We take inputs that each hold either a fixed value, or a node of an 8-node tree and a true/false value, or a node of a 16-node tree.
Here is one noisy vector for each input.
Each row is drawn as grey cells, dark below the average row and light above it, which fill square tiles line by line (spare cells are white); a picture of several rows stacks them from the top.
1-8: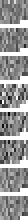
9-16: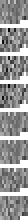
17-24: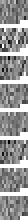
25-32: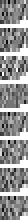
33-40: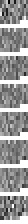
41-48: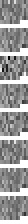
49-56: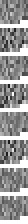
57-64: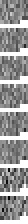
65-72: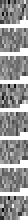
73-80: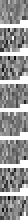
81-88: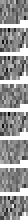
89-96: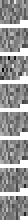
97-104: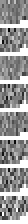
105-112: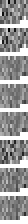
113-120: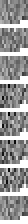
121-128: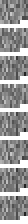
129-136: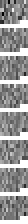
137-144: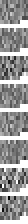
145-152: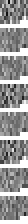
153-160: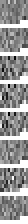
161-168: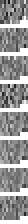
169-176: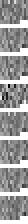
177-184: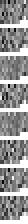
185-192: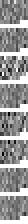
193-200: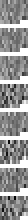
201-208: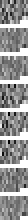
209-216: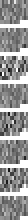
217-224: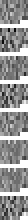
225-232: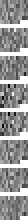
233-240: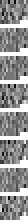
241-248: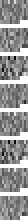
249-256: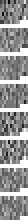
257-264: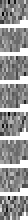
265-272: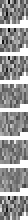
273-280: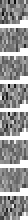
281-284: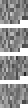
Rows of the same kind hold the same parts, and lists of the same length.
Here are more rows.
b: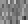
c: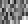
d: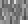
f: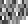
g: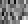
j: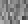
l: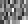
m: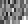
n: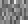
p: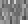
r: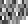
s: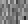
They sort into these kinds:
b, d, j, n, p, s
c, g, l, m
f, r

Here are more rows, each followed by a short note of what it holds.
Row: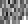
a node of an 8-node tree and a true/false value
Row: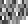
a fixed value
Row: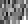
a node of an 8-node tree and a true/false value
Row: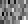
a node of an 8-node tree and a true/false value
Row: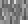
a node of a 16-node tree
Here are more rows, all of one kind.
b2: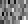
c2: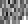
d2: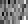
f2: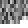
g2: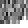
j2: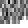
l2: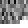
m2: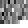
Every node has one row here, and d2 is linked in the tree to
b2 and g2.
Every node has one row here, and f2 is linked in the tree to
l2.
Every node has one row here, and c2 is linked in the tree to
b2 and j2.
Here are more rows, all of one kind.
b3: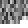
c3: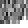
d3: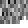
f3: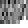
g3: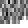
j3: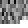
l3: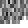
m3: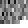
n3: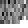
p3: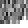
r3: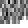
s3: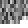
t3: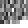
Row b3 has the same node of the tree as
j3 and s3.
